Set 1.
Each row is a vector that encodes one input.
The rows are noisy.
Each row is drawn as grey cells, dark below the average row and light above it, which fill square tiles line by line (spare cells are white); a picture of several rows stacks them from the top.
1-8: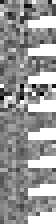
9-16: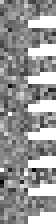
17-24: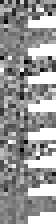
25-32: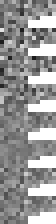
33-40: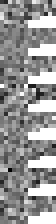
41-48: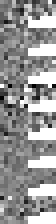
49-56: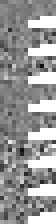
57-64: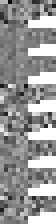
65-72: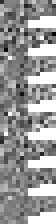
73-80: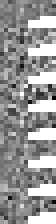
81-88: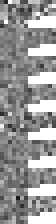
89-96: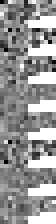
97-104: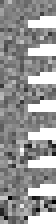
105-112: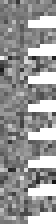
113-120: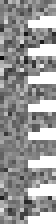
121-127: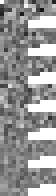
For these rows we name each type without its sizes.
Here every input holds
a label.
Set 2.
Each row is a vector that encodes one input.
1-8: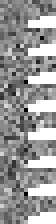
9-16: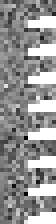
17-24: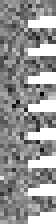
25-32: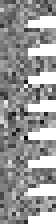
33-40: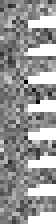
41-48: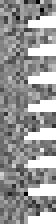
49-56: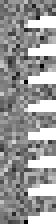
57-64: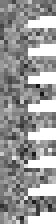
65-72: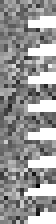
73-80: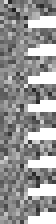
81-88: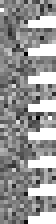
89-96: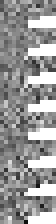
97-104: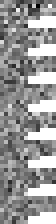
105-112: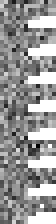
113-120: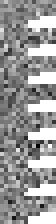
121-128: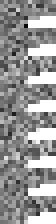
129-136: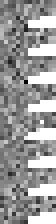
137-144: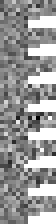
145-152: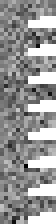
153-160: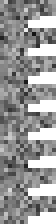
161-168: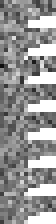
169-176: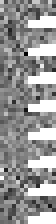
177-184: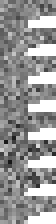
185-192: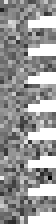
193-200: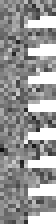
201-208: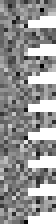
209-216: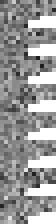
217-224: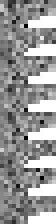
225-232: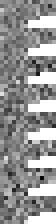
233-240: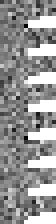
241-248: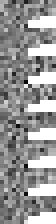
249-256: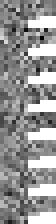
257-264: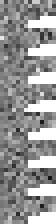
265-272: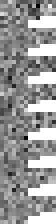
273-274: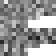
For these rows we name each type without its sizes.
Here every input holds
either a fixed value, or a node of a tree.
